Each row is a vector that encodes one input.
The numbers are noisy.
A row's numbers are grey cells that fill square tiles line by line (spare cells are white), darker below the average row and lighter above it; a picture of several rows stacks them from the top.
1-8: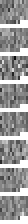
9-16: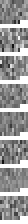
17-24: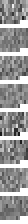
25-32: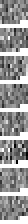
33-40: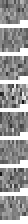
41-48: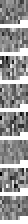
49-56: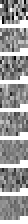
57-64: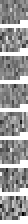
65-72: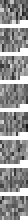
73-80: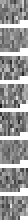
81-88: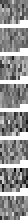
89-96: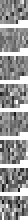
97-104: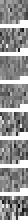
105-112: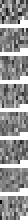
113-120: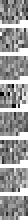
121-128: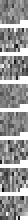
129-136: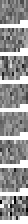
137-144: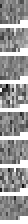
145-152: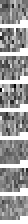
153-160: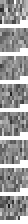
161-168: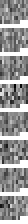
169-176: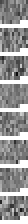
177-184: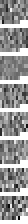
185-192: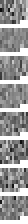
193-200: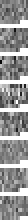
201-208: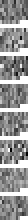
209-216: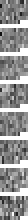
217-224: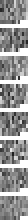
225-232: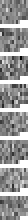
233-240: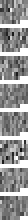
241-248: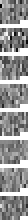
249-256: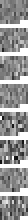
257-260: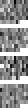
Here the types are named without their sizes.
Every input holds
a point on each of two circles and a true/false value.
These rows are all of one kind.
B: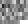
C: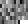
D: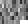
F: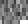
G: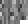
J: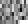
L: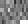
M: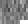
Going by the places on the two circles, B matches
C and L.
